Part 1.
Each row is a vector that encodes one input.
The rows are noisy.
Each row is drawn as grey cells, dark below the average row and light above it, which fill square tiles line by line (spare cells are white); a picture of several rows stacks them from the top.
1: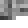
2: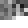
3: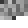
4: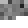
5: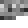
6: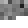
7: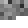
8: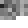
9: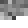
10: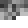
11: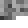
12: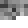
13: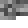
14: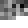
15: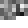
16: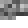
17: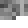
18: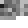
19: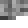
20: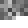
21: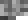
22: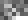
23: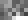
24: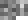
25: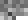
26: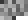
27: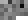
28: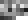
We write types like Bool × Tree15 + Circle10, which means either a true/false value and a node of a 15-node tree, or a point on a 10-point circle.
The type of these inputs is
Label6.
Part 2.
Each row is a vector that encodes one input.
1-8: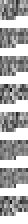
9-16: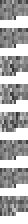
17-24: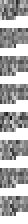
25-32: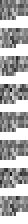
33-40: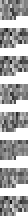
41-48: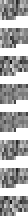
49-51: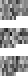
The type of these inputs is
Line5.
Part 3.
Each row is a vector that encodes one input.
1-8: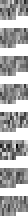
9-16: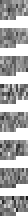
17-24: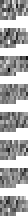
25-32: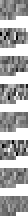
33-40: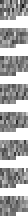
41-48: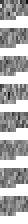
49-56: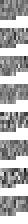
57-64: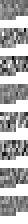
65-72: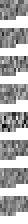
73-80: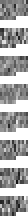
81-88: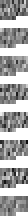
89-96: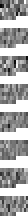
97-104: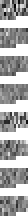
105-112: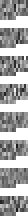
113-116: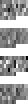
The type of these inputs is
Label9.
